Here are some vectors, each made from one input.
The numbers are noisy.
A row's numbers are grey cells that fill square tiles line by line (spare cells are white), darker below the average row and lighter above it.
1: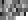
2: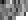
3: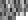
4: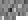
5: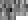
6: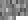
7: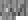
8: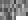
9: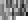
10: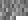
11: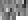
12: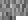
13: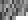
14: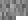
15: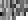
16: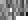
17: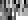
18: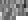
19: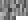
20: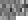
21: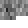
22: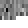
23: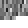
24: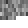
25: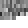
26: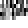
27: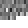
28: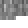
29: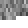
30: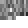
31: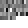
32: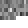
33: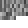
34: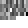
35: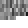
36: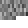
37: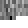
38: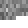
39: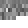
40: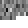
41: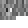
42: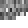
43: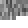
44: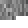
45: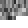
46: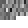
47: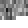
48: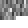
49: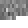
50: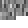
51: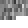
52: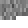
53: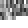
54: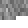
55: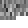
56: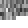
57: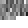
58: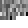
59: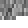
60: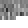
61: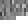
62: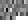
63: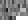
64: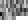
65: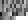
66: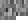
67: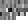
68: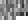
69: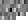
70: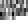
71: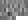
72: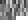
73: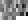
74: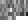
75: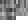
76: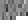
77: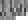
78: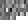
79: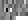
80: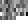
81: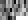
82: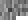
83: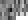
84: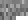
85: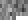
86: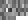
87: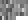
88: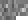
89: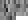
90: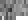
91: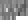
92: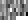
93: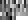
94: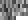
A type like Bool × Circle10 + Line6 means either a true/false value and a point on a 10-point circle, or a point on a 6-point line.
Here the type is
Label10 × (Label10 + Line9).
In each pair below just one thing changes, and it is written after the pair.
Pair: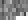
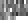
the place on the 9-point line
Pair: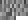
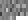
the place on the 9-point line
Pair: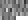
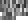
the label
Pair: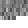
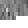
the label
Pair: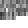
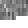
the place on the 9-point line
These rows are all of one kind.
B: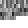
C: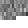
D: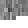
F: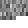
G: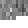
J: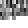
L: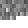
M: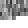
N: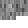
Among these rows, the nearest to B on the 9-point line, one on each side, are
D and L.
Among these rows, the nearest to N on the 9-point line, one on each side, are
C and F.
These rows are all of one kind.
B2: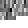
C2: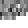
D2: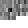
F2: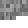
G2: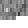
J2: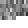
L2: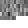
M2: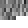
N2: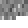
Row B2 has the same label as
C2 and N2.
